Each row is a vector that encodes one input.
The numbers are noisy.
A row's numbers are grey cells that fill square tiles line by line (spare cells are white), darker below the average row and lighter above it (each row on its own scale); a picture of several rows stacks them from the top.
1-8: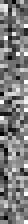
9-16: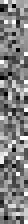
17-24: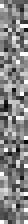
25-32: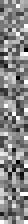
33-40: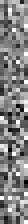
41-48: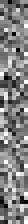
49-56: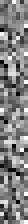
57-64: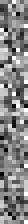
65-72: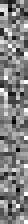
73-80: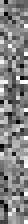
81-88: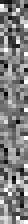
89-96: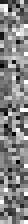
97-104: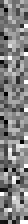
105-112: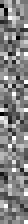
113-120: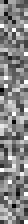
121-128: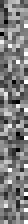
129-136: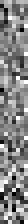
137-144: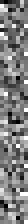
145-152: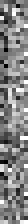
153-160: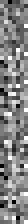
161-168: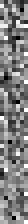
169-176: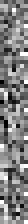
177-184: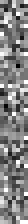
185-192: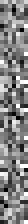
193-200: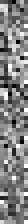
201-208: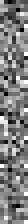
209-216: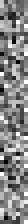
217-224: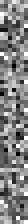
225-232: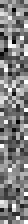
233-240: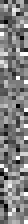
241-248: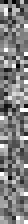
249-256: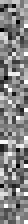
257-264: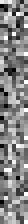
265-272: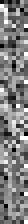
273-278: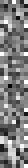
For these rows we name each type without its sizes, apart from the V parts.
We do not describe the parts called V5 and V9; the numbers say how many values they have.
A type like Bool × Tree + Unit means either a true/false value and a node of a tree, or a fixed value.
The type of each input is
Bool × Bool × Bool × V9 + Tree × Tree × V5.
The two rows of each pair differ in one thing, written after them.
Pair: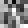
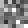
the node of one of the two trees
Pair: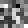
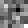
the value of V5
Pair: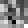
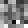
the node of one of the two trees
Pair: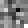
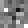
the node of one of the two trees
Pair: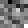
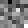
the node of one of the two trees
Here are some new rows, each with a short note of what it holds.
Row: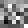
three true/false values and a value of V9
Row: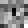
three true/false values and a value of V9
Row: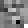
three true/false values and a value of V9
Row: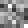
three true/false values and a value of V9
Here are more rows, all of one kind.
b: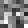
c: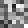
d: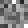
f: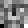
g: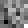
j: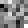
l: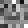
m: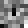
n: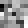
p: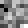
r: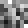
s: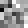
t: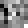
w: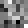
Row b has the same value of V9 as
j, r and w.
